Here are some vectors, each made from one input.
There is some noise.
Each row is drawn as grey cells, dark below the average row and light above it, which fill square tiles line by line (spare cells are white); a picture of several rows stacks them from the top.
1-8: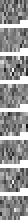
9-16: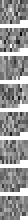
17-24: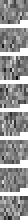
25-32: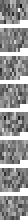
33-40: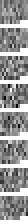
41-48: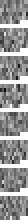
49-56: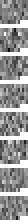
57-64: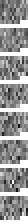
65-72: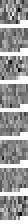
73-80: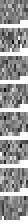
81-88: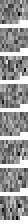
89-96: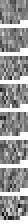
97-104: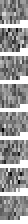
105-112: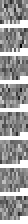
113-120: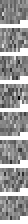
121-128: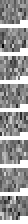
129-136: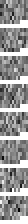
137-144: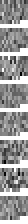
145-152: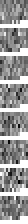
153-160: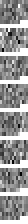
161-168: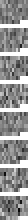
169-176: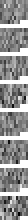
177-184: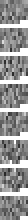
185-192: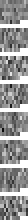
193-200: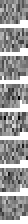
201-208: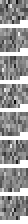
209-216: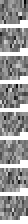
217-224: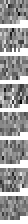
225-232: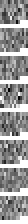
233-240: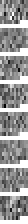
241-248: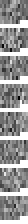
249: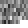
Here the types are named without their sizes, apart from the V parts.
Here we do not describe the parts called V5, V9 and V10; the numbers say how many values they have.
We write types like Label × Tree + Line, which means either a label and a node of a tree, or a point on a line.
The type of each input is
Bool × V10 + Label + (Line + V5) × V9.
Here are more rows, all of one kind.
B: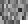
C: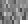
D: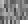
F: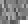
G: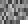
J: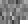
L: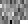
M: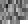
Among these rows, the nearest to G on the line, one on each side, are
B and J.
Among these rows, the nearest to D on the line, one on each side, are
C and F.
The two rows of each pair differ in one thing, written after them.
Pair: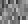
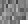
the place on the line
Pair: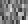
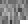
the value of V9
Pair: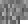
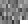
the place on the line
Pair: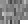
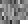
the value of V9
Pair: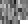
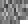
the value of V9
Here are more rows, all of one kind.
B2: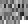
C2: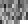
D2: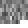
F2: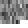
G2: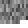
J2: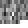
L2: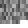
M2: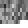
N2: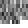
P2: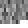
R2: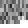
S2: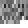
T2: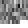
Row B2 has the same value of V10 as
D2, F2, R2 and S2.
